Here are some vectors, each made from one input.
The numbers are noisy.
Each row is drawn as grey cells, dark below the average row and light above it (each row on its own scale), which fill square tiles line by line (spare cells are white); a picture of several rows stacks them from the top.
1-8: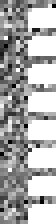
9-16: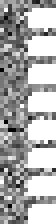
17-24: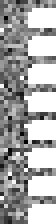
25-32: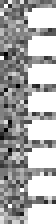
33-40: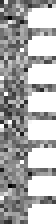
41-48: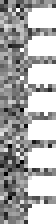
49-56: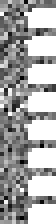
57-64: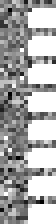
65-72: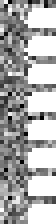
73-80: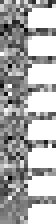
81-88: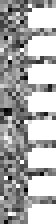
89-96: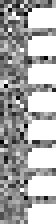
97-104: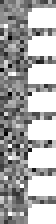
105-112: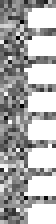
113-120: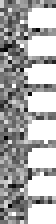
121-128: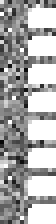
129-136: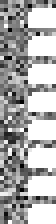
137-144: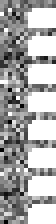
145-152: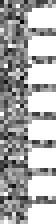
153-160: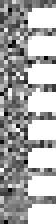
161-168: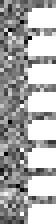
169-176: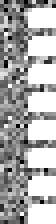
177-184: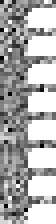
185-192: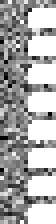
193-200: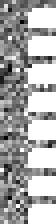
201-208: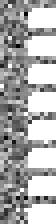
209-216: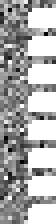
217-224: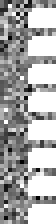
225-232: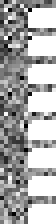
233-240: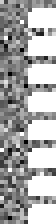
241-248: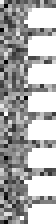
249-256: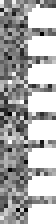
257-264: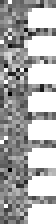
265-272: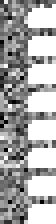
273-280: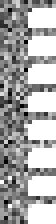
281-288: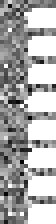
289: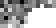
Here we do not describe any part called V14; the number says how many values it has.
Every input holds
a point on a 10-point circle and a true/false value, together with either a point on a 13-point line, or a value of V14.
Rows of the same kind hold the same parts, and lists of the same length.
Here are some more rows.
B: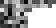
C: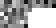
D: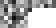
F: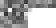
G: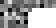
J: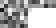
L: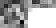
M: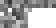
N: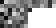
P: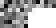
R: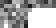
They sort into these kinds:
B, C, D, G, J, N, P, R
F, L, M

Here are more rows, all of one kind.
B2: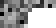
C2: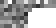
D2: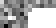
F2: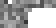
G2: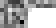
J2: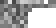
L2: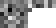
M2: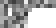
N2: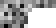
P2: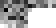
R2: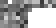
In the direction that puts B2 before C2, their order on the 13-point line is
M2, G2, D2, N2, B2, F2, C2, L2, J2, P2, R2.
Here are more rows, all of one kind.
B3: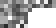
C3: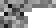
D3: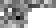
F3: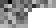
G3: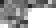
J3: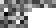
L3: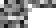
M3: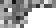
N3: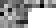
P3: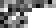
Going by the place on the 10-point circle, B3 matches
C3, D3 and M3.
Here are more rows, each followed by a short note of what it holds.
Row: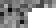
a point on a 10-point circle, a point on a 13-point line and a true/false value
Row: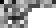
a point on a 10-point circle, a true/false value and a value of V14
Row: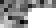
a point on a 10-point circle, a point on a 13-point line and a true/false value
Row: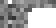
a point on a 10-point circle, a true/false value and a value of V14
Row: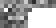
a point on a 10-point circle, a true/false value and a value of V14
